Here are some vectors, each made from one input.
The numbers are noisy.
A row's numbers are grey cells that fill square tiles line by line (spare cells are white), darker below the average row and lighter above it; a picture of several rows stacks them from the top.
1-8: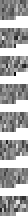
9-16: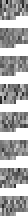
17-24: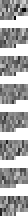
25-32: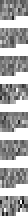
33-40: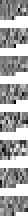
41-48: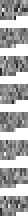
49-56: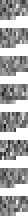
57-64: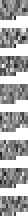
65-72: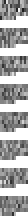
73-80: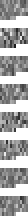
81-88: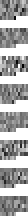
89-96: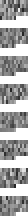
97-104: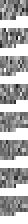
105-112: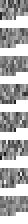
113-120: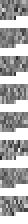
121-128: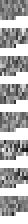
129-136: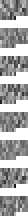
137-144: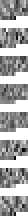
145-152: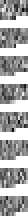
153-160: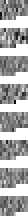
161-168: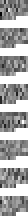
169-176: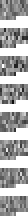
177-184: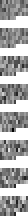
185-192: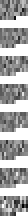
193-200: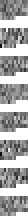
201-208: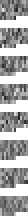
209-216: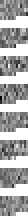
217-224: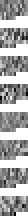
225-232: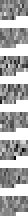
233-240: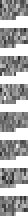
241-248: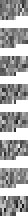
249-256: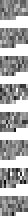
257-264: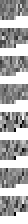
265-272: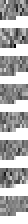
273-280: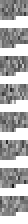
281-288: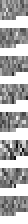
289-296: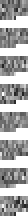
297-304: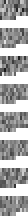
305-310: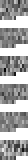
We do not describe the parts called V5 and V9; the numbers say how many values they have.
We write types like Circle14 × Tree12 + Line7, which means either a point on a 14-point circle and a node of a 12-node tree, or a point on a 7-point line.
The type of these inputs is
Bool × V5 × V9 + Line8.
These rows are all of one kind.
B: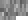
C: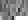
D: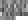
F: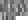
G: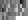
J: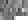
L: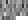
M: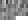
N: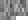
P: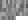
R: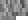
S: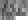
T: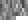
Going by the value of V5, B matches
N, R and T.
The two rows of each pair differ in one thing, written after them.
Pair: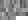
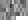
the value of V9
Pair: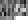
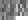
the true/false value
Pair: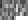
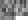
the true/false value
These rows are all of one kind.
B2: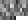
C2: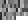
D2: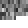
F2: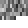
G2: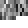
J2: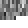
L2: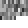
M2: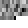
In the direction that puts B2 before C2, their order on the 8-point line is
B2, J2, M2, D2, F2, L2, C2, G2.
